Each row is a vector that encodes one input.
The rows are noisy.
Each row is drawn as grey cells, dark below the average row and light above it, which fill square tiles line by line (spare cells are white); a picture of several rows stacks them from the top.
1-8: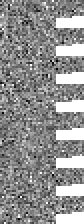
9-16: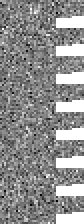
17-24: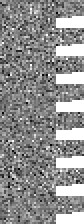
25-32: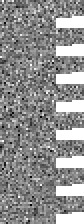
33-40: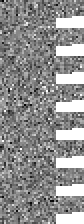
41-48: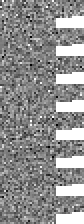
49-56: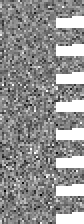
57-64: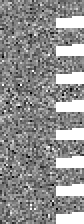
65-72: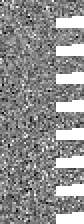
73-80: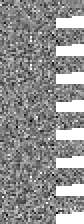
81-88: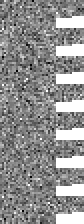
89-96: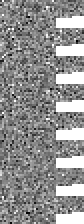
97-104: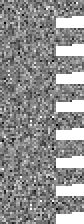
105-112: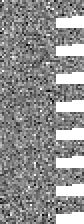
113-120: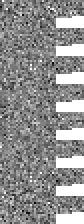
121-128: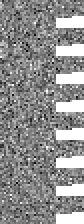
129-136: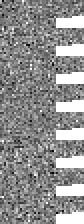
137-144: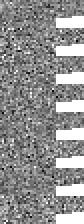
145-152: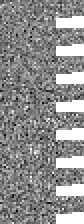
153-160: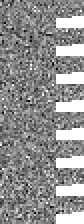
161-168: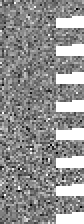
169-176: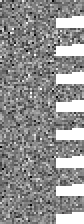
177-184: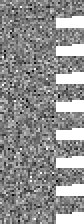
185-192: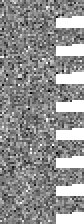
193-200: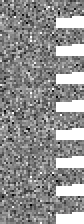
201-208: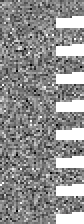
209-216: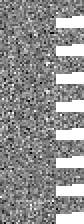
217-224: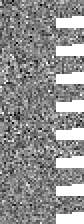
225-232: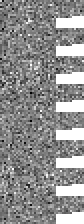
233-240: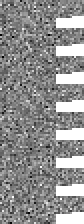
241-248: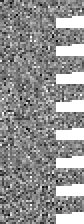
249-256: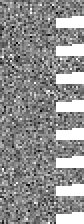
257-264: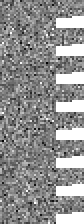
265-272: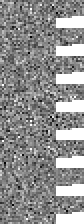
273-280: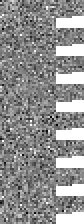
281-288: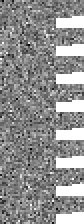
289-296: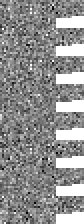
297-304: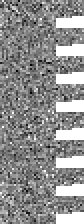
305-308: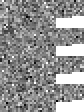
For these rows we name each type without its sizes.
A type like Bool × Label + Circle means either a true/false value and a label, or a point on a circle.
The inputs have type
(Bool × Bool × Bool × Bool + List(Circle)) × Tree.
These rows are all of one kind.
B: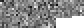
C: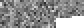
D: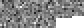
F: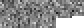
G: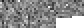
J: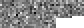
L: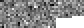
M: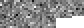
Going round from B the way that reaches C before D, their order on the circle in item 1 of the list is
B, G, C, M, D, J, L, F.
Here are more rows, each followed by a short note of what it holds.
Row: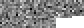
a node of a tree, together with a list of two items
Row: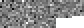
a node of a tree, together with a list of two items
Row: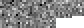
a node of a tree, together with a list of one item
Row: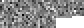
a node of a tree and four true/false values
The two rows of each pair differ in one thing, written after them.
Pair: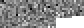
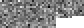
the node of the tree
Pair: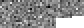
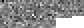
the place on the circle in item 1 of the list
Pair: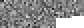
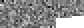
the place on the circle in item 2 of the list
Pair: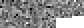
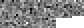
the node of the tree
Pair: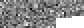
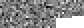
the node of the tree
